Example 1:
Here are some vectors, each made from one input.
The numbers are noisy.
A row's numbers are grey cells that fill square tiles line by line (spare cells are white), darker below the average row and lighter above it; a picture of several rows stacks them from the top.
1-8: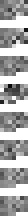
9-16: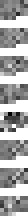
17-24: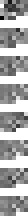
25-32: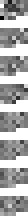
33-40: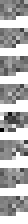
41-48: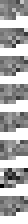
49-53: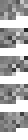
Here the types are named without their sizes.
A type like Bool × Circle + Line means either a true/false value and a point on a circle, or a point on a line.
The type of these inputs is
List(Line).
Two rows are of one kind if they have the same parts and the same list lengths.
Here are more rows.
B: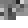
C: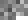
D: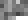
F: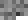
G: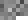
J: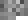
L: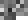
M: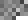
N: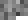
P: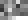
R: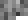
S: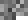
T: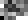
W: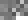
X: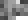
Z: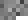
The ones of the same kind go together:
B, C, L, S, W
D, F, G, J, M, N, P, R, X, Z
T

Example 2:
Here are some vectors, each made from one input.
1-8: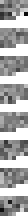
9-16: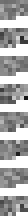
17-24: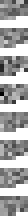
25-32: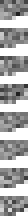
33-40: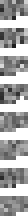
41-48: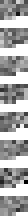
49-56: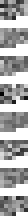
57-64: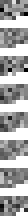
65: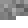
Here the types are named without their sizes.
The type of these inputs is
Bool × Bool × Bool + Label.
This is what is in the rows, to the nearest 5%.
About 40% of them hold a label. The rest hold three true/false values.
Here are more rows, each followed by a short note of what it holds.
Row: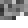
a label
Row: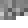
three true/false values
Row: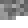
three true/false values
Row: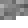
three true/false values
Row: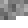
a label
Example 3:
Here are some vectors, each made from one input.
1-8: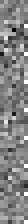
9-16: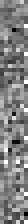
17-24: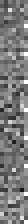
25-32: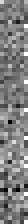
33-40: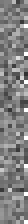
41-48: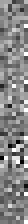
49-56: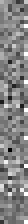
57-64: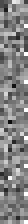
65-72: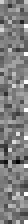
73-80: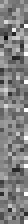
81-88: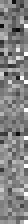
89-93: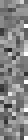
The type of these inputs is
Line10 + Line11.
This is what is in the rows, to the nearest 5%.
About 60% of them hold a point on a 10-point line. The rest hold a point on an 11-point line.
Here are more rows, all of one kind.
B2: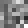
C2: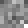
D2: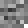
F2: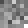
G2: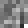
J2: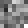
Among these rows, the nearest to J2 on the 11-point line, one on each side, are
B2 and G2.
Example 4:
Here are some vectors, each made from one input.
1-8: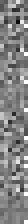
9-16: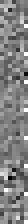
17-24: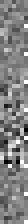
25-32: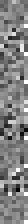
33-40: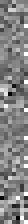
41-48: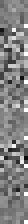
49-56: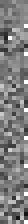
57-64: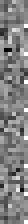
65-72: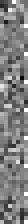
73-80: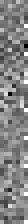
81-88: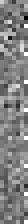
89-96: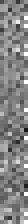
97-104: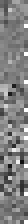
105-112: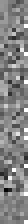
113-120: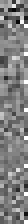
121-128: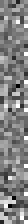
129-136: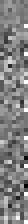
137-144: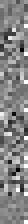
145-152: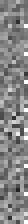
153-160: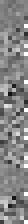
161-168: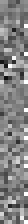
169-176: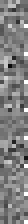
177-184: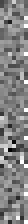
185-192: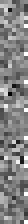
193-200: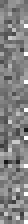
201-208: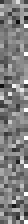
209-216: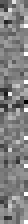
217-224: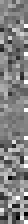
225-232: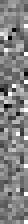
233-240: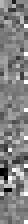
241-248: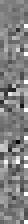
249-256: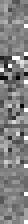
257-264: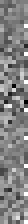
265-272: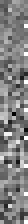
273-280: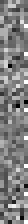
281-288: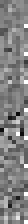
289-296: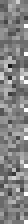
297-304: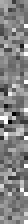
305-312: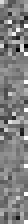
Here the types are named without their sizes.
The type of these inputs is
Bool × Line × Line + Unit.
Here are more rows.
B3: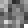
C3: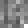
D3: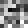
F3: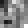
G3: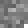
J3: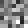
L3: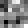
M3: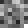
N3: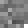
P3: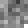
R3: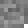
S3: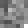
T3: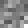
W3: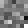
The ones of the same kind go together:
B3, C3, D3, F3, G3, J3, L3, N3, P3, R3, S3, T3, W3
M3

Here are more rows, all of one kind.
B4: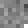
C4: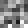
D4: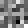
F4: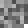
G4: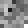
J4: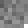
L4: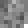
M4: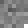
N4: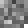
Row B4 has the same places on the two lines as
C4, D4 and F4.
